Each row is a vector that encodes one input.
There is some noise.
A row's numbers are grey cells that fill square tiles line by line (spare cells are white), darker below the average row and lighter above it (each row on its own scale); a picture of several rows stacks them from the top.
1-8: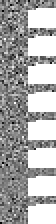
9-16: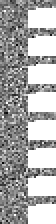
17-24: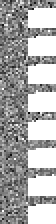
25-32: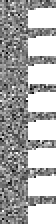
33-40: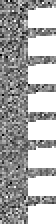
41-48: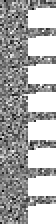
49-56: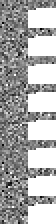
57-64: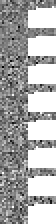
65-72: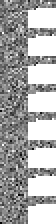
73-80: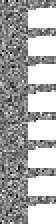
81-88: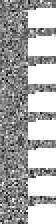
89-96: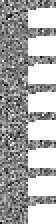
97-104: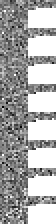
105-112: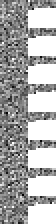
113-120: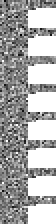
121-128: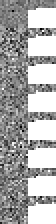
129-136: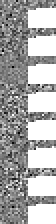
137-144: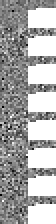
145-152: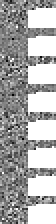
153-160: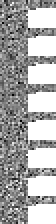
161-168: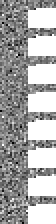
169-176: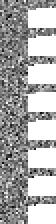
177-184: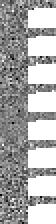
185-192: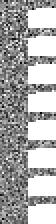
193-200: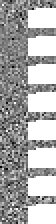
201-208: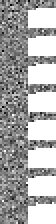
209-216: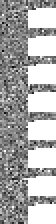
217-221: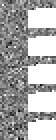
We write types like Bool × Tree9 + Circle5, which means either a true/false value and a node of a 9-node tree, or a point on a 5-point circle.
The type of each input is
Bool × Circle9 × (Circle9 + Unit) + Circle8.
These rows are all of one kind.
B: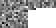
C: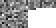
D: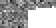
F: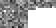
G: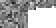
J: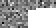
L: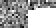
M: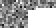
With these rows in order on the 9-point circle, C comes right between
B and M.
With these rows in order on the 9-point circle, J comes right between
D and G.
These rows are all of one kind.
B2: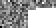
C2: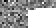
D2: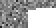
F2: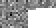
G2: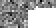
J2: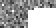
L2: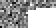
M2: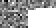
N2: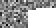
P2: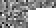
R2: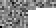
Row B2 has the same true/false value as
G2, J2, L2 and R2.
